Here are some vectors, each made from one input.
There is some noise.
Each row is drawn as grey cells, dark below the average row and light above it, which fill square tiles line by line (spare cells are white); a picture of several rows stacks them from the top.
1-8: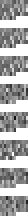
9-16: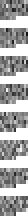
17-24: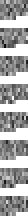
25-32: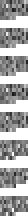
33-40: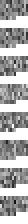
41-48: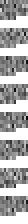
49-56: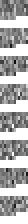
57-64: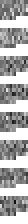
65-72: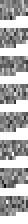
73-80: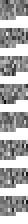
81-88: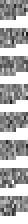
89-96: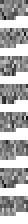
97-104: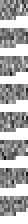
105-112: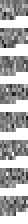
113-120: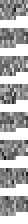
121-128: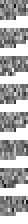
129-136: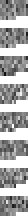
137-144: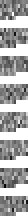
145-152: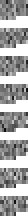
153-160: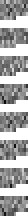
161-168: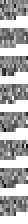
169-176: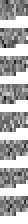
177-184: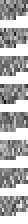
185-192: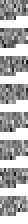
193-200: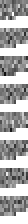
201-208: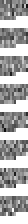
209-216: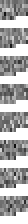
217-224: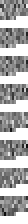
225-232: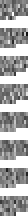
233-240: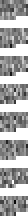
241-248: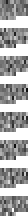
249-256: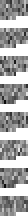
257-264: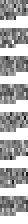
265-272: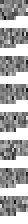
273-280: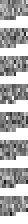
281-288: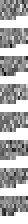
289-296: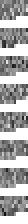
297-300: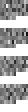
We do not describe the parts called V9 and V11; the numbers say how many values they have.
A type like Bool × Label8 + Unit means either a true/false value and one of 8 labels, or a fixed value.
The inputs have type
Bool × V11 + Tree13 + V9.
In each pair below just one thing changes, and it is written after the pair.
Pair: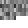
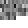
the value of V11
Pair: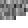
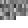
the value of V11
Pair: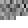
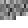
the true/false value
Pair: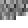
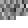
the true/false value
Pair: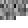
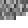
the value of V11
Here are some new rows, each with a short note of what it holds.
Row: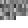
a true/false value and a value of V11
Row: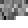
a value of V9
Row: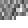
a true/false value and a value of V11
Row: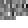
a node of a 13-node tree
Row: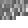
a value of V9
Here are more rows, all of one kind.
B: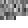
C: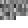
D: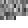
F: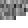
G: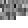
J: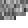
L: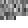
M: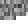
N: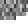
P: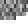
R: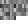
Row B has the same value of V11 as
D and L.
